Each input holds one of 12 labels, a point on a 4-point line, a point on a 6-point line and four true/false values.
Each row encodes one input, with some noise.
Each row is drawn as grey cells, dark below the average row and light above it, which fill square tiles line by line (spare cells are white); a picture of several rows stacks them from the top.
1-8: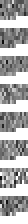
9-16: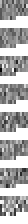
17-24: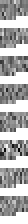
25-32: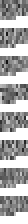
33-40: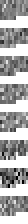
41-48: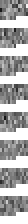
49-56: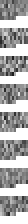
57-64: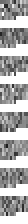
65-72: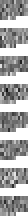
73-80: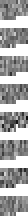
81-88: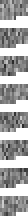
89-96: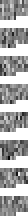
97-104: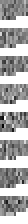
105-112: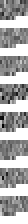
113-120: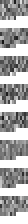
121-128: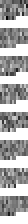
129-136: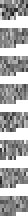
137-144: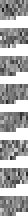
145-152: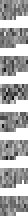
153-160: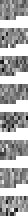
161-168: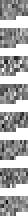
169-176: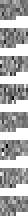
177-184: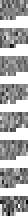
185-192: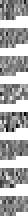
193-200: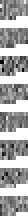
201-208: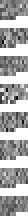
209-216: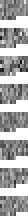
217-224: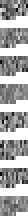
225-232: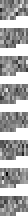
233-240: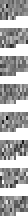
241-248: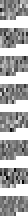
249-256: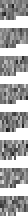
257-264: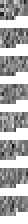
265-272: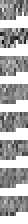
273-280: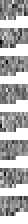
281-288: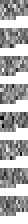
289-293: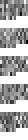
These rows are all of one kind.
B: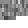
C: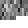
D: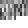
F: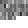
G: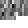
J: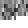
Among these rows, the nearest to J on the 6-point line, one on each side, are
B and D.
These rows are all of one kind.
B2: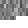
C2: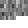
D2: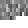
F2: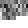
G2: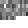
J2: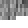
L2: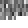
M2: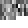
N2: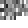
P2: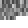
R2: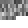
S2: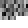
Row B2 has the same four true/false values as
F2, N2 and S2.
